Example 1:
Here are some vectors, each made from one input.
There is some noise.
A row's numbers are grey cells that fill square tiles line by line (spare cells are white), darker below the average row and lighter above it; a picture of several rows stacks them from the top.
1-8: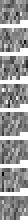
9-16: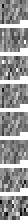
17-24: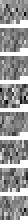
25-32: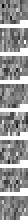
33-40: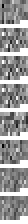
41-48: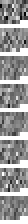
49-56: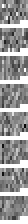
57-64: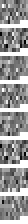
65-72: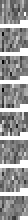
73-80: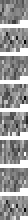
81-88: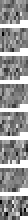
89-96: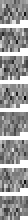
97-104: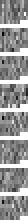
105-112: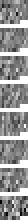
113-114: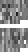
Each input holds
a list of up to two points on a 5-point line.
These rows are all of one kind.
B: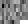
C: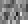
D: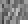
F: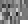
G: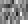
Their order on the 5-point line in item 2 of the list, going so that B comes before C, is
B, F, D, C, G.
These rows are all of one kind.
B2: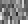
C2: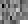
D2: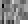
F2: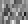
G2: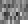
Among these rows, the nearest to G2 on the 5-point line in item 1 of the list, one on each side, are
B2 and C2.
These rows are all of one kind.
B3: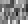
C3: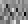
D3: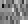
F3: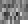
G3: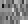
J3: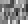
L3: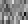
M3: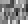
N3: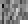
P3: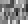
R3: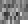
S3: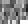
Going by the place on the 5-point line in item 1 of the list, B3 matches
J3, M3, P3 and S3.
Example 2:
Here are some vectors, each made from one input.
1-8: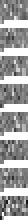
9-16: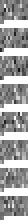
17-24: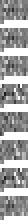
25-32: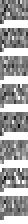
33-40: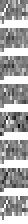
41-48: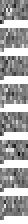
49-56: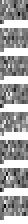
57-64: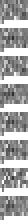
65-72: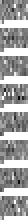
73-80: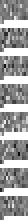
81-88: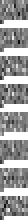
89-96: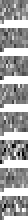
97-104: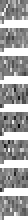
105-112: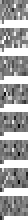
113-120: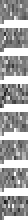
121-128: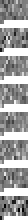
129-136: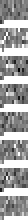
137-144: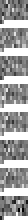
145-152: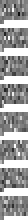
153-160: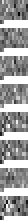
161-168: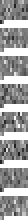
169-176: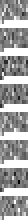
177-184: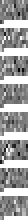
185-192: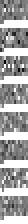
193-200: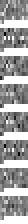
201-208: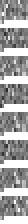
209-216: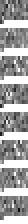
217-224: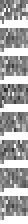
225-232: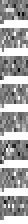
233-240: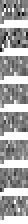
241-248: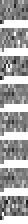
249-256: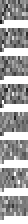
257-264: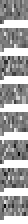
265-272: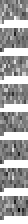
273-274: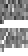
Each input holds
a list of up to two points on a 5-point line.
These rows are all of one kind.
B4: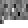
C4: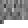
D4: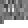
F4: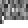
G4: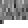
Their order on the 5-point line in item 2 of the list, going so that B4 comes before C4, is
F4, B4, D4, G4, C4.
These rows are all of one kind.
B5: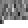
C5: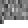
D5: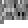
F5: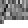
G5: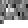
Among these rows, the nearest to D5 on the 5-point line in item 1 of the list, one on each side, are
B5 and G5.
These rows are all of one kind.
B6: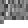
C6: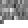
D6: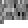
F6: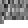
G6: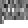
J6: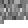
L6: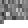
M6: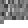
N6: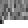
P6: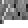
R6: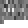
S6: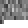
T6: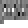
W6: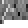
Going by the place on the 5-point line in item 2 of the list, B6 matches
D6, M6, R6 and T6.
